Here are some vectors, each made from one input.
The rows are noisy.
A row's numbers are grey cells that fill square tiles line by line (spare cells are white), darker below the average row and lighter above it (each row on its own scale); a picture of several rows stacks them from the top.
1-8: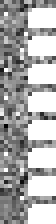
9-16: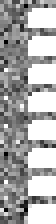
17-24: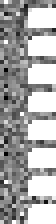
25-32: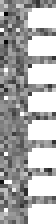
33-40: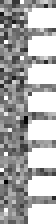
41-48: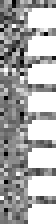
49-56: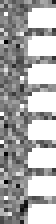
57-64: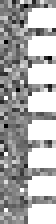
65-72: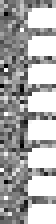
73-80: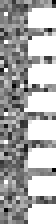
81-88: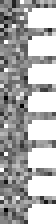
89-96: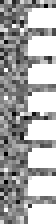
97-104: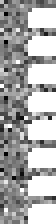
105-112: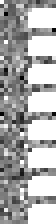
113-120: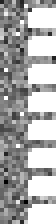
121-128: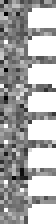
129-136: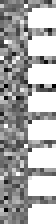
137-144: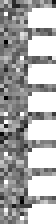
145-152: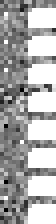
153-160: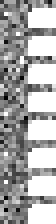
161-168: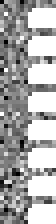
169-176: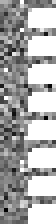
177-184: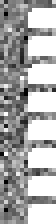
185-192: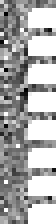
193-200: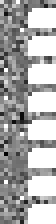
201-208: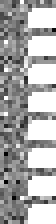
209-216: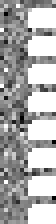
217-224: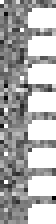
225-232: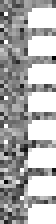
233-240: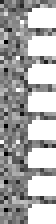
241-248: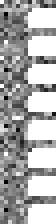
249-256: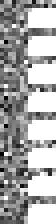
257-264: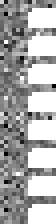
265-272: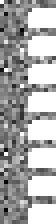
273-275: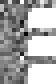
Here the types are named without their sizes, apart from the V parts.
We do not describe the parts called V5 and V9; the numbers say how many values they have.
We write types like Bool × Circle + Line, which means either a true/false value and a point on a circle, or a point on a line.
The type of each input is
((Bool × Bool × Bool + Unit) × Circle + V5) × V9.
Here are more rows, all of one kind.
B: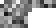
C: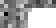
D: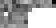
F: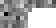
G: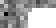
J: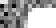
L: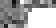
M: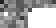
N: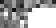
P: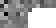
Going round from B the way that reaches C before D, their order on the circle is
B, C, L, M, P, J, N, F, G, D.
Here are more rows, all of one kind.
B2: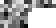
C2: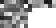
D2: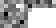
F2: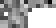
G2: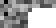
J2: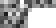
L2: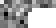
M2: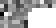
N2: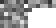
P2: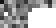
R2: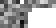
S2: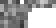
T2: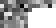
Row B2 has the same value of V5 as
F2 and N2.
